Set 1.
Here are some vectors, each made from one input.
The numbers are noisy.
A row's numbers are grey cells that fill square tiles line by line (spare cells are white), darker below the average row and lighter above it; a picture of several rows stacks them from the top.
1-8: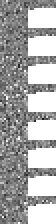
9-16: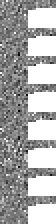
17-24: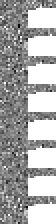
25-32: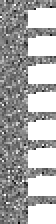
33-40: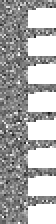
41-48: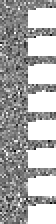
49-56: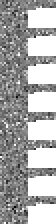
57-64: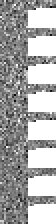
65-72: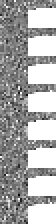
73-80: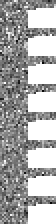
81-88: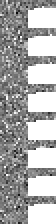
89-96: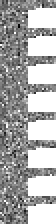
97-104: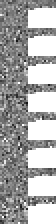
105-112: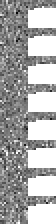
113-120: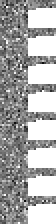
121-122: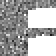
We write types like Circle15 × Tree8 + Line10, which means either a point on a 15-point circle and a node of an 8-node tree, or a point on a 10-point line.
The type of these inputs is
Line11.
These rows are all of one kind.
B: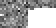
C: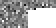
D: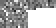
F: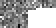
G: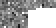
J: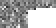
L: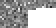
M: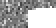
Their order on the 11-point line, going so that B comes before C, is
G, F, L, B, M, J, C, D.
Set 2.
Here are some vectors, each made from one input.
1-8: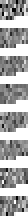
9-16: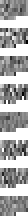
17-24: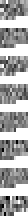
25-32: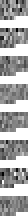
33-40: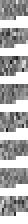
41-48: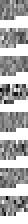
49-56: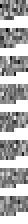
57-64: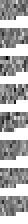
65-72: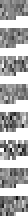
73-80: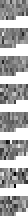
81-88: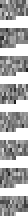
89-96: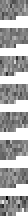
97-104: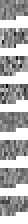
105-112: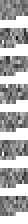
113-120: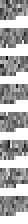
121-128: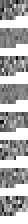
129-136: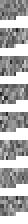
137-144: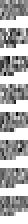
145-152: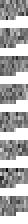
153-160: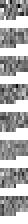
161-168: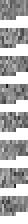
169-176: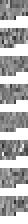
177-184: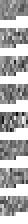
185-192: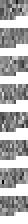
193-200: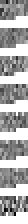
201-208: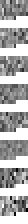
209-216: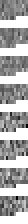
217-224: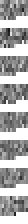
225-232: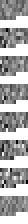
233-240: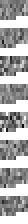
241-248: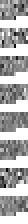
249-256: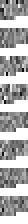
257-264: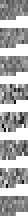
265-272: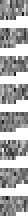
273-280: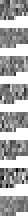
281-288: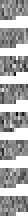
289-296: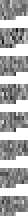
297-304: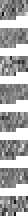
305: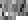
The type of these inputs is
Label7.
